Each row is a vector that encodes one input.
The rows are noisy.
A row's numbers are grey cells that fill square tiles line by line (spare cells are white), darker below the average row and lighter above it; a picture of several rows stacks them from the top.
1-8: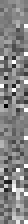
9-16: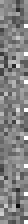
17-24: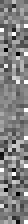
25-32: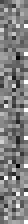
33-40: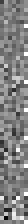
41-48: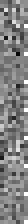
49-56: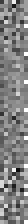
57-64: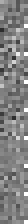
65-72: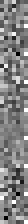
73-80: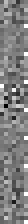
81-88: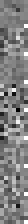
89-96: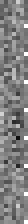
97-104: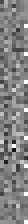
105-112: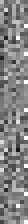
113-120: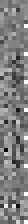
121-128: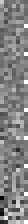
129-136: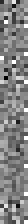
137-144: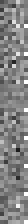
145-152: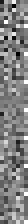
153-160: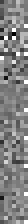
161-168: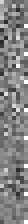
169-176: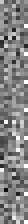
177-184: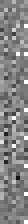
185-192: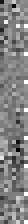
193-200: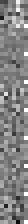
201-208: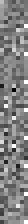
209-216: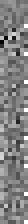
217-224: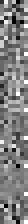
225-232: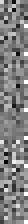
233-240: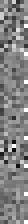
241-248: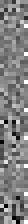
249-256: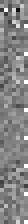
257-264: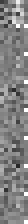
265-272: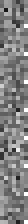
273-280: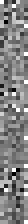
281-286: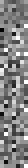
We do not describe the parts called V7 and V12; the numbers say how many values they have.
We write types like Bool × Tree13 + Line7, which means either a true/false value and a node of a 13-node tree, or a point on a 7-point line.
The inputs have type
(Line6 + V7) × (Line10 + V12).
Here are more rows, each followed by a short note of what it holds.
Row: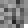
a point on a 6-point line and a value of V12
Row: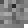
a point on a 10-point line and a value of V7
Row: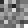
a point on a 10-point line and a value of V7
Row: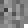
a point on a 10-point line and a value of V7
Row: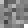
a point on a 6-point line and a value of V12
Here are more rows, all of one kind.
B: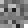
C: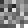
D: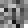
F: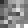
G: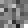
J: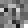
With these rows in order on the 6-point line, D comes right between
B and F.
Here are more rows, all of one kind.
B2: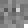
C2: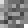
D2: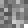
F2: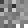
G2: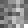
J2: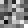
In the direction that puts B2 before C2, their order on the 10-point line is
J2, G2, D2, B2, C2, F2.
